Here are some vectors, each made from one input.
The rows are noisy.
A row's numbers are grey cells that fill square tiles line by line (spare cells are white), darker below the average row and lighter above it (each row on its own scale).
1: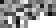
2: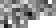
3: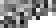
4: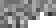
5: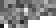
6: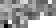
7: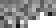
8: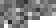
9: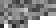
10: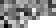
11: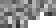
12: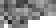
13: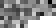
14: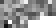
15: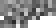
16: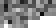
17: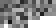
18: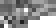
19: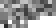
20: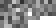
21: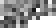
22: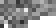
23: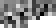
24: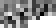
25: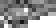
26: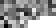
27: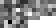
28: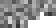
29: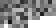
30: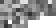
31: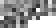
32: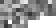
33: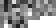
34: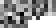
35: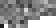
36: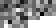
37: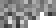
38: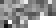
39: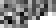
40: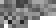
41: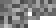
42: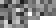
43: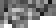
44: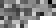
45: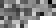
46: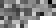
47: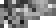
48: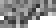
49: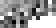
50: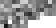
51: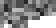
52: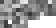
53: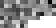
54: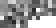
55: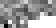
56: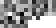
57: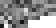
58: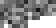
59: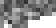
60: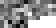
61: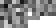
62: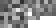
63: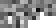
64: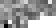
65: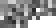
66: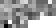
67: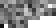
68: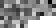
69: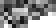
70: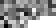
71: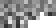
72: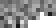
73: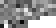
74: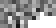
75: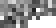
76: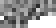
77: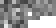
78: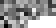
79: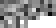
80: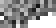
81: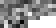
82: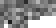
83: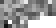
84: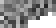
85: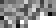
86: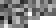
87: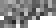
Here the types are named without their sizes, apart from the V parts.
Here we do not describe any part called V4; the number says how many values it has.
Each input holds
a true/false value, together with a list of items, each a point on a line and a value of V4.
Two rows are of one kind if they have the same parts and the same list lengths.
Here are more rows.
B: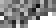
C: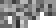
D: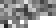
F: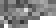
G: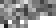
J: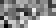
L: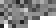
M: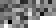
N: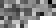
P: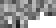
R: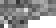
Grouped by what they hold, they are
B, D, G
C, F, L, M, P, R
J, N

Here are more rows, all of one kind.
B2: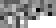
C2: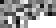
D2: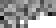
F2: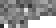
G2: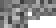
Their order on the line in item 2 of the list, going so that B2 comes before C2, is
D2, G2, B2, F2, C2.
